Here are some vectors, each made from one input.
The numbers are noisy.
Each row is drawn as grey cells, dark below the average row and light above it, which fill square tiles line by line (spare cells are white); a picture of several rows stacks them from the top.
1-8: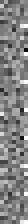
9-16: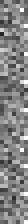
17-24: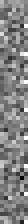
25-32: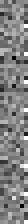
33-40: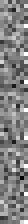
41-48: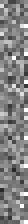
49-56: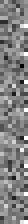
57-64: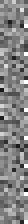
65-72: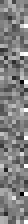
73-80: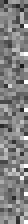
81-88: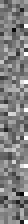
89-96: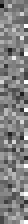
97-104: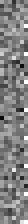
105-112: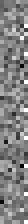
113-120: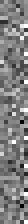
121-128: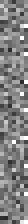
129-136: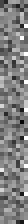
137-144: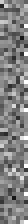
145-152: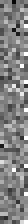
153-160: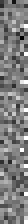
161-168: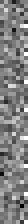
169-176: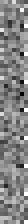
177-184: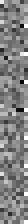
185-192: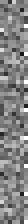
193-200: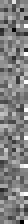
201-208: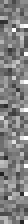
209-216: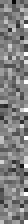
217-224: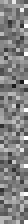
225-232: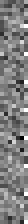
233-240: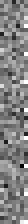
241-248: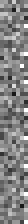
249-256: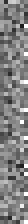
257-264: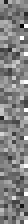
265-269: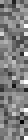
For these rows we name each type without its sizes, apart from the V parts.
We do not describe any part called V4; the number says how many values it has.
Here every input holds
a point on a circle, together with either a point on a circle, or a value of V4.
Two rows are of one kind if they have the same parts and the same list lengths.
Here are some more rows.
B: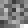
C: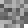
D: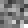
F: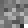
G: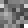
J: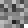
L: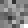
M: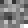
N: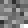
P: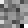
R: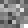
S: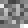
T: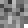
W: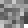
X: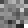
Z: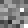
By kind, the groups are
B, D, L, M, N, R, S, Z
C, F, G, J, P, T, W, X

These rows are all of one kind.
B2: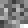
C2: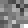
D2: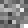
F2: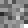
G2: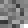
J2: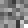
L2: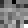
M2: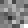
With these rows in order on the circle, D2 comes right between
B2 and M2.
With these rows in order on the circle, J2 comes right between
F2 and L2.
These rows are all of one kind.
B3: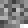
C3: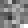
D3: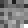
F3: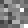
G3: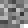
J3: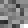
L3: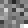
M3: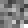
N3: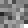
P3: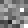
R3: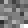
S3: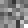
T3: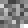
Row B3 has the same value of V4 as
C3, D3, F3 and N3.
